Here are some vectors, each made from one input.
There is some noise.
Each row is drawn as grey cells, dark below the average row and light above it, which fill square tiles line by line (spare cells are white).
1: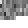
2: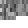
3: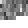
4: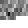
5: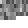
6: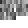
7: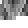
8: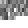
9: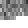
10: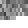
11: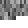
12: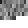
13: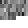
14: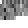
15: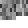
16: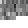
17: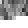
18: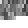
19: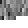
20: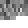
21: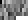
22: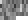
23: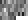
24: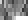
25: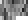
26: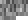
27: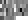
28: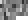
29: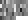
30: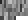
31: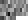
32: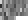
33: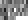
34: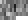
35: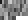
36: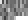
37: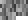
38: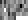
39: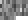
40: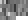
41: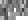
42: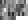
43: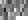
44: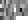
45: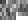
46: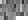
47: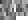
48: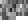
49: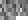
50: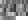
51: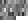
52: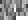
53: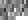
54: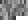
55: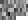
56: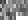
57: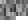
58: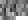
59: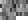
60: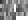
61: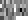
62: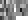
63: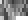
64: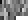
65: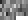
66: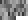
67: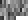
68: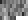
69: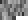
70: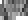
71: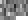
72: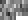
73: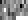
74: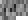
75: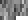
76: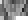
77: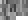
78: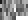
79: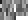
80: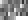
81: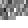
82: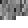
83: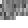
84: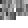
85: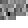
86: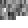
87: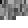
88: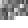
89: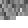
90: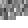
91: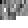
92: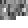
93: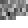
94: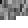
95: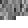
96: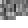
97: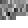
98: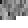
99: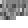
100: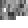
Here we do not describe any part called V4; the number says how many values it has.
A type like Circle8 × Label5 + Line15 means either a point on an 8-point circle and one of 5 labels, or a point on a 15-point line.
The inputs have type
Bool × (Line7 + V4).
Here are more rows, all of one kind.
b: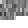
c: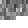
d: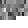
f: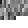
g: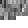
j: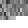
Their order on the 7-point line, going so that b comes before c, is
j, b, d, c, g, f.
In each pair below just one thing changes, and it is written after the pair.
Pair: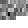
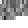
the true/false value
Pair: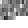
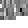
the true/false value
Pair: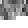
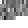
the value of V4
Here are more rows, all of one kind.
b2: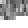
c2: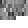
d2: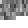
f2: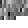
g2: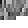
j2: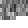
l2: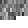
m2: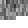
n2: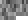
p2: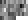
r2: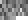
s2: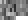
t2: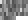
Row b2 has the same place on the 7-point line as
c2, d2 and l2.
